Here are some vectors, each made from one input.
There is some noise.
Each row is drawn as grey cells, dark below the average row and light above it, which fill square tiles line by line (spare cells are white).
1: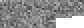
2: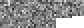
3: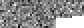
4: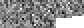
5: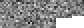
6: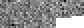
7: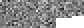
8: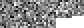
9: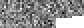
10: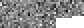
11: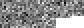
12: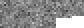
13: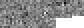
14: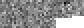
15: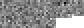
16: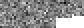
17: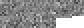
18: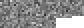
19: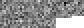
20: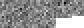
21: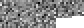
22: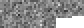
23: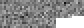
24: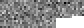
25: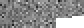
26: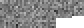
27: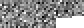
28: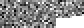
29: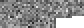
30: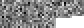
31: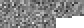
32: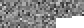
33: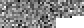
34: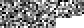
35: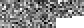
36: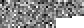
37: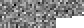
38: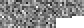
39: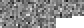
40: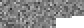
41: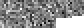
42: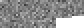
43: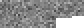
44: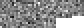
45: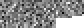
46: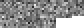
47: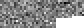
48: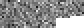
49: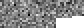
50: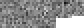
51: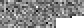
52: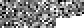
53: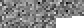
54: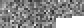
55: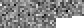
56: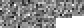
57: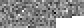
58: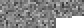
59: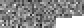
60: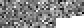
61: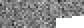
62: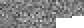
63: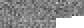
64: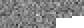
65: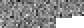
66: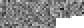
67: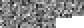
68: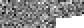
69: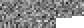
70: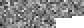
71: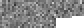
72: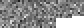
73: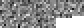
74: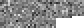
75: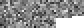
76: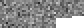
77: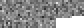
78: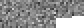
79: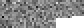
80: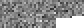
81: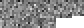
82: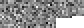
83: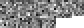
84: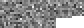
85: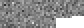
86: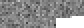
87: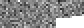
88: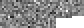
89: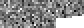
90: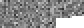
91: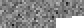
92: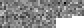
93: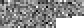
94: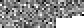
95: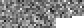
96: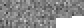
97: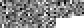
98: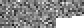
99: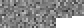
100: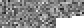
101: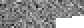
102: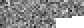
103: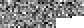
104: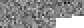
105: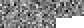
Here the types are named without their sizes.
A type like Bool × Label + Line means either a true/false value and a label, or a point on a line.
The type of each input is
Label + Line + Tree.
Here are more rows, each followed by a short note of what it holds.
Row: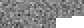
a node of a tree
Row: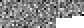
a point on a line
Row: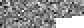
a point on a line
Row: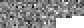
a point on a line
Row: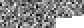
a point on a line
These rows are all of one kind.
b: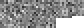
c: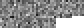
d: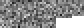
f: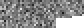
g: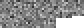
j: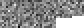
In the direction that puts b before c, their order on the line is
b, g, c, d, j, f.
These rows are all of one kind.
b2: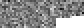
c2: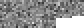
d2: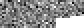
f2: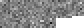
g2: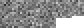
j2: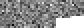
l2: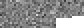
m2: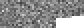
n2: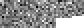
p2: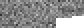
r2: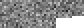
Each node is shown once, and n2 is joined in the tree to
m2 and p2.
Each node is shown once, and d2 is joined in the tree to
b2 and j2.
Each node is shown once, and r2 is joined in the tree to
l2 and p2.
